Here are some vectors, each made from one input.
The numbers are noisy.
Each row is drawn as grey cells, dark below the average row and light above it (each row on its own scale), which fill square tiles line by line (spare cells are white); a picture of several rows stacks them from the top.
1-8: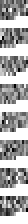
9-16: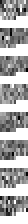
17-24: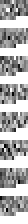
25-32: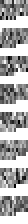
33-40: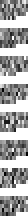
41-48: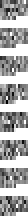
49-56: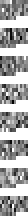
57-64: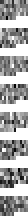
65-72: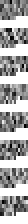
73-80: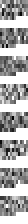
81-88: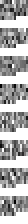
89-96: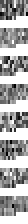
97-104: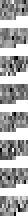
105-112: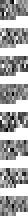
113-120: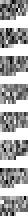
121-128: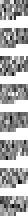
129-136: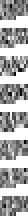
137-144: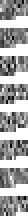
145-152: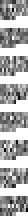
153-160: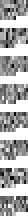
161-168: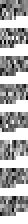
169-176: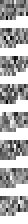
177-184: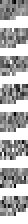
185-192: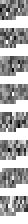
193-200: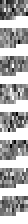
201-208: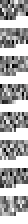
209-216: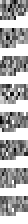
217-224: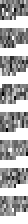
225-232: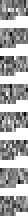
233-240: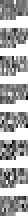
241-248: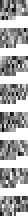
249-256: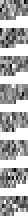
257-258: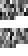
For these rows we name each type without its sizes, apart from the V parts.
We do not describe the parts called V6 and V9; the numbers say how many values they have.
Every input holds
a label, three true/false values and a value of V6, together with either a node of a tree, or a value of V9.
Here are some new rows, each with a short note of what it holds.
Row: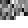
a label, three true/false values, a value of V6 and a value of V9
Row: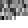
a label, three true/false values, a value of V6 and a value of V9
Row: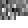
a label, three true/false values, a value of V6 and a value of V9
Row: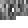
a label, three true/false values, a value of V6 and a value of V9
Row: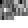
a label, three true/false values, a value of V6 and a value of V9
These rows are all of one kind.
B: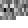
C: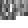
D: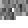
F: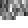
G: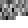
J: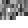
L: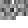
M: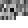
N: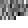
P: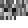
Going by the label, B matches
G, L, M and P.
